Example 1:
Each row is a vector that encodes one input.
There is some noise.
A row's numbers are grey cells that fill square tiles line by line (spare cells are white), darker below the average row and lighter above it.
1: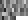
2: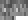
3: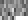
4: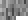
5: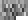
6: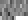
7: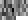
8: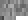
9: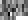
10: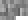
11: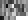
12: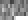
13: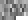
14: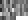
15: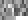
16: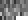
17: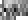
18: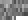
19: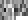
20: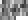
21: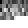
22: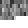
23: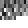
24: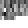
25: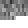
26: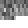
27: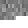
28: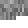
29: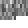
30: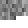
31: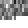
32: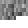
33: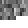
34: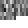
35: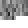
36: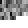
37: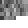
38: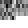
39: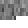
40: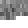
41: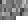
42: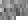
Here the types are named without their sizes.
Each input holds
a point on a line.
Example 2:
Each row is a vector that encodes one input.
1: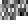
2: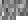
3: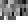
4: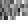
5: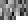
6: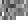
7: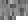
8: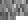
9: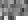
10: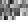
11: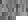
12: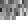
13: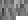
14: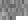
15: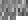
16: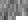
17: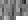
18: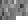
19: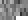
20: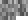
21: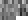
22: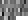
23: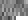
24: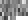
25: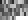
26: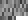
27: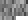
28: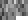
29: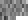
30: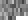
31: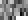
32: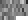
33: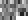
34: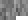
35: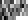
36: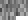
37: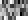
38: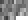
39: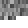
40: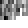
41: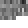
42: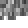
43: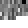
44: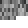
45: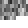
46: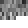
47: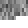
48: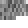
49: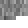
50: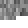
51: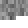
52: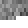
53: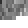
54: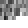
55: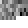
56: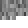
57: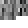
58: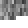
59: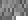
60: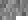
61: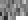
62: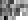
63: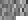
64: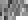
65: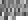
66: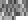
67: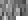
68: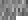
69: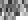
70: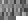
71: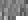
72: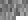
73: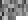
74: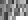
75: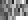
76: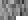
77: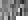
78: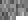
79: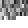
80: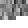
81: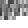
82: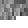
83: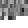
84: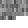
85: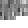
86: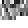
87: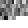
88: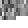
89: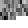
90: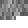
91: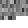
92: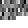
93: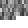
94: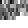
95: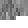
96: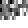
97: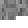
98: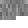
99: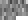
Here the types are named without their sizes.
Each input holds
a point on a line.
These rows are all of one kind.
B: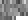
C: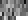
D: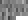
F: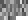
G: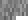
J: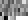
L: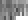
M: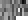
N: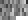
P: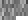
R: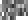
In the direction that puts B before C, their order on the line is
P, D, N, M, R, L, F, B, J, G, C.
